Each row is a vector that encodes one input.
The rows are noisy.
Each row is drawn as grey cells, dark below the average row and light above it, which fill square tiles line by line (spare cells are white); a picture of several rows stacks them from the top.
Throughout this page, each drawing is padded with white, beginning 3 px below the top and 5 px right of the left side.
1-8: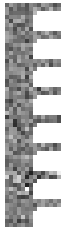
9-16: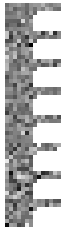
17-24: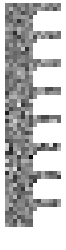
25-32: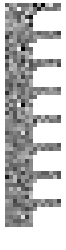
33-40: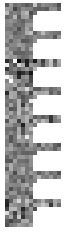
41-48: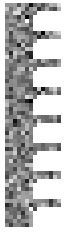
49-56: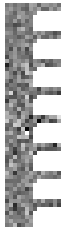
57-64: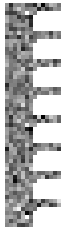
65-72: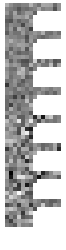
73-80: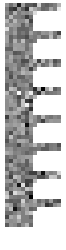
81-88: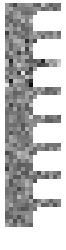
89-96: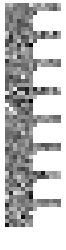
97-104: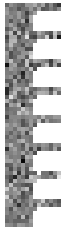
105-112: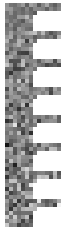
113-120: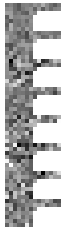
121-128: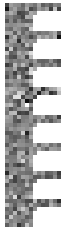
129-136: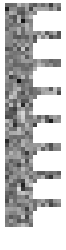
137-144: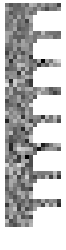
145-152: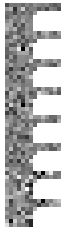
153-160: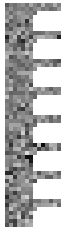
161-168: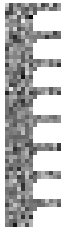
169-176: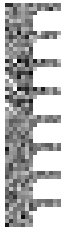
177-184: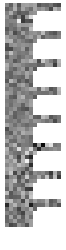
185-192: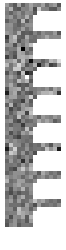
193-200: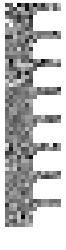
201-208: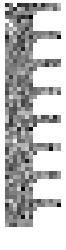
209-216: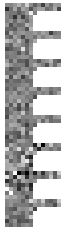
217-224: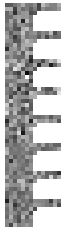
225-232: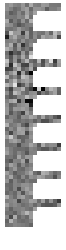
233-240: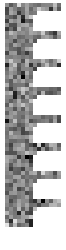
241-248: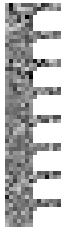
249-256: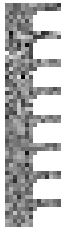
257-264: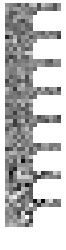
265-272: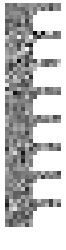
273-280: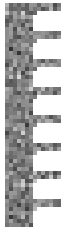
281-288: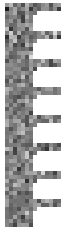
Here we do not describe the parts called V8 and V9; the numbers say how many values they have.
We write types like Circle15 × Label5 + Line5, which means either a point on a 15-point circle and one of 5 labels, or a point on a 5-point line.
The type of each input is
(Bool × Circle6 + Unit) × Line5 × V9 + V8.
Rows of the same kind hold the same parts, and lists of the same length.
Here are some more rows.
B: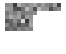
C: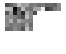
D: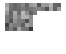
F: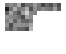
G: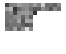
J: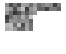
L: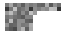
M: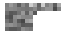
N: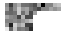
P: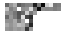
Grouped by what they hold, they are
B, D, M
C, F, G, J, L
N, P

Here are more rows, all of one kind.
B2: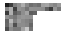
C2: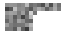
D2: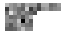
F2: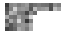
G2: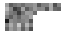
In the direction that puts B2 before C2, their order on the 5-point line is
G2, B2, D2, C2, F2.
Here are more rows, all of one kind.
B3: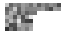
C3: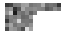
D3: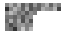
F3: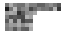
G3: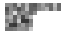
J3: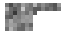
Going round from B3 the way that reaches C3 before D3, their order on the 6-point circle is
B3, C3, G3, D3, F3, J3.
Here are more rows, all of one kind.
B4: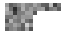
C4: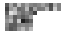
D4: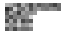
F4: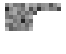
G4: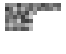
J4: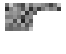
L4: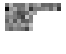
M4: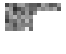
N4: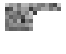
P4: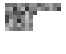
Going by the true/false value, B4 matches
M4 and P4.
